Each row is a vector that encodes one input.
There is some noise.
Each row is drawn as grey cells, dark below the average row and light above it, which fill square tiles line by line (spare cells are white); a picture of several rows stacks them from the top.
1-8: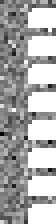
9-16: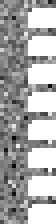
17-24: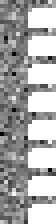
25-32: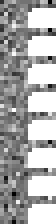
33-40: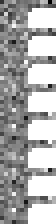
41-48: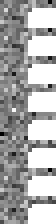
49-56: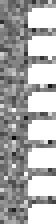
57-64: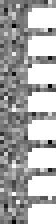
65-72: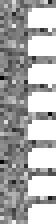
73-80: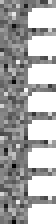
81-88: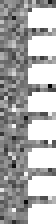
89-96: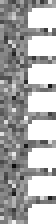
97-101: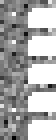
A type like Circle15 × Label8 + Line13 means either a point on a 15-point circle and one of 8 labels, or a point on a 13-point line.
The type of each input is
Line10 + Tree7.
